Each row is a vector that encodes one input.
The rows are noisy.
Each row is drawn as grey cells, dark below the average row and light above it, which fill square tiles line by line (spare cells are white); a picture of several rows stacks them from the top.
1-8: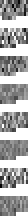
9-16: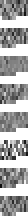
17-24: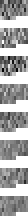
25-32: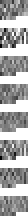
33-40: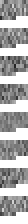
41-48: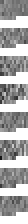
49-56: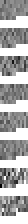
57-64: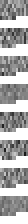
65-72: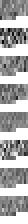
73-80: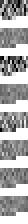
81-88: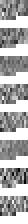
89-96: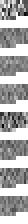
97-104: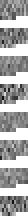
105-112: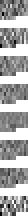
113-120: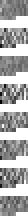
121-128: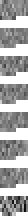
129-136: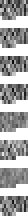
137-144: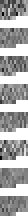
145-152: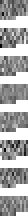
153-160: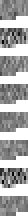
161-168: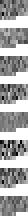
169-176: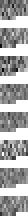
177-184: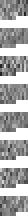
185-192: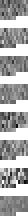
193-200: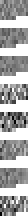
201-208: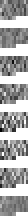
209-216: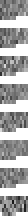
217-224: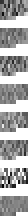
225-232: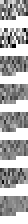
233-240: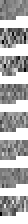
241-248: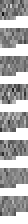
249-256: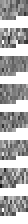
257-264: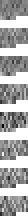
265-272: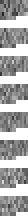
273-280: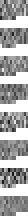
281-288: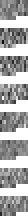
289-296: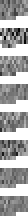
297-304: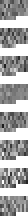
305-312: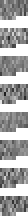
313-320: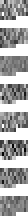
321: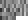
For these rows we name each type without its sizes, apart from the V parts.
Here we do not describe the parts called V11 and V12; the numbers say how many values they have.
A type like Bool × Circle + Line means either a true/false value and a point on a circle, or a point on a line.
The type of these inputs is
Line × (Line + V11) + V12.
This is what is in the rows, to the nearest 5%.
About 65% of them hold a point on a line, together with either a point on a line, or a value of V11. The rest hold a value of V12.
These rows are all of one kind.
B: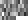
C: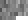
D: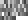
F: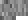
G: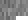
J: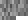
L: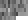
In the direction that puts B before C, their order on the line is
F, L, J, B, C, G, D.
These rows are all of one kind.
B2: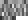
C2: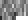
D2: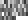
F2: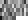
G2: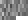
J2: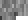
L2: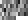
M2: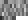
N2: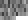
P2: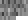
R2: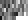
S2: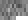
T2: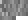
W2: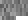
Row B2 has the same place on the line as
G2, J2 and M2.
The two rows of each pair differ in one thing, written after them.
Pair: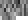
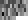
the value of V11
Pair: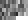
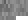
the value of V11
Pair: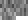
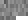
the place on the line
